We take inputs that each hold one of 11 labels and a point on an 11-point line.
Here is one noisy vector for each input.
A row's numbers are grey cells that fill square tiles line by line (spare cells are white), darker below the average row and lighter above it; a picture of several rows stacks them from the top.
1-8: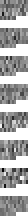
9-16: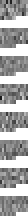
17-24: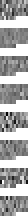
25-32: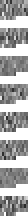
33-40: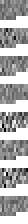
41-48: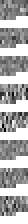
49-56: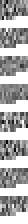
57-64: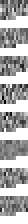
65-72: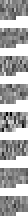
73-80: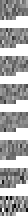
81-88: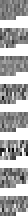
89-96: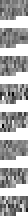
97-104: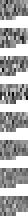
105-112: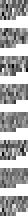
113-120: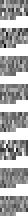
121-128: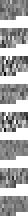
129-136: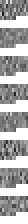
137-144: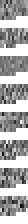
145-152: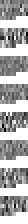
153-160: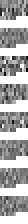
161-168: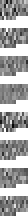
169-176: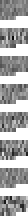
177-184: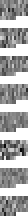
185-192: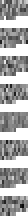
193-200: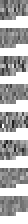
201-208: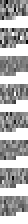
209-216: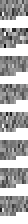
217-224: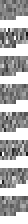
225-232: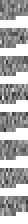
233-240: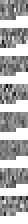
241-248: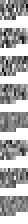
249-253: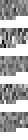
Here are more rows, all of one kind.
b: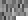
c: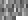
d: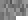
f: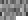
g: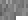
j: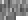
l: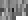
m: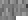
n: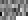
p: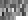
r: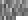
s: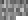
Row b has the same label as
c, d, g and n.
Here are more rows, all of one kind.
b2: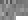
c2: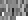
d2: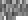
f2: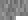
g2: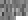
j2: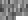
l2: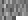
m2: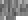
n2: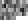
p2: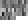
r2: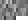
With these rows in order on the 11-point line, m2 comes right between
j2 and r2.
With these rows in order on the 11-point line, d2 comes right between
g2 and r2.
